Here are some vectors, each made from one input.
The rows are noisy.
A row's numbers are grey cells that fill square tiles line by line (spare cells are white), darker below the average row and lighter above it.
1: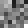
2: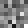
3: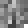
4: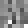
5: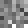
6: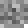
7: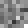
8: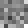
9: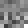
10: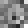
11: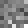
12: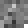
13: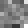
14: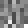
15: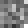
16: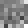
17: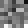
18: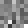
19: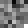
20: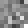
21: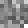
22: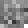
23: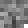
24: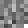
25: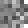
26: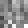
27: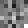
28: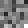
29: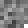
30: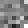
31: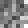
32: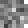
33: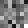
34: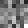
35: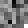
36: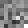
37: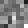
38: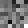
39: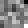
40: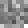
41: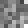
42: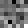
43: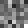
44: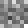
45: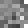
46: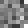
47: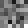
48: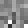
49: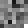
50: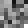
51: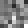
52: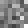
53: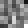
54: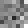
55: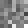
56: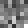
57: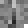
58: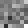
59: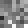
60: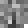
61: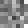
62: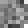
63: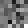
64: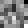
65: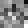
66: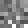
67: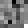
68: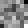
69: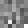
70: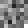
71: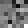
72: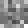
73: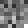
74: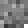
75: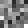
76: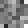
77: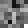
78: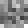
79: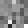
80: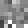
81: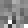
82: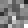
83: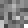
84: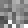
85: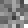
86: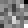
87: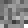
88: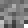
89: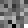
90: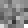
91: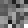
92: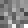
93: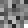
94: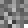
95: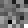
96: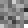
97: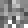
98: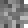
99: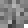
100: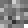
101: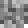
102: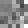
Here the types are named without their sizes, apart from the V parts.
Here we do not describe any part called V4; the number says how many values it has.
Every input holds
a true/false value, together with either a node of a tree, or a value of V4.
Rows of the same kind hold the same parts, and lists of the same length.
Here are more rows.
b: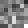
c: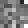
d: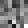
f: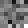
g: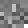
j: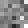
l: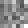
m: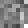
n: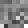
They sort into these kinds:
b, d, f
c, g, j, l, m, n

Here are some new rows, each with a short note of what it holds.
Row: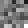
a true/false value and a value of V4
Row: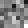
a true/false value and a value of V4
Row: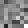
a node of a tree and a true/false value
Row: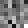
a true/false value and a value of V4
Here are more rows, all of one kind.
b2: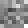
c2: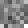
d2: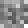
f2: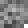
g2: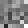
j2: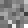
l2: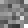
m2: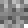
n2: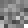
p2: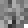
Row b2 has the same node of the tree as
c2, d2, g2 and m2.
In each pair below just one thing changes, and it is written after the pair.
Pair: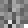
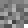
the true/false value
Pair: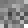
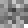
the true/false value
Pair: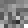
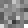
the true/false value
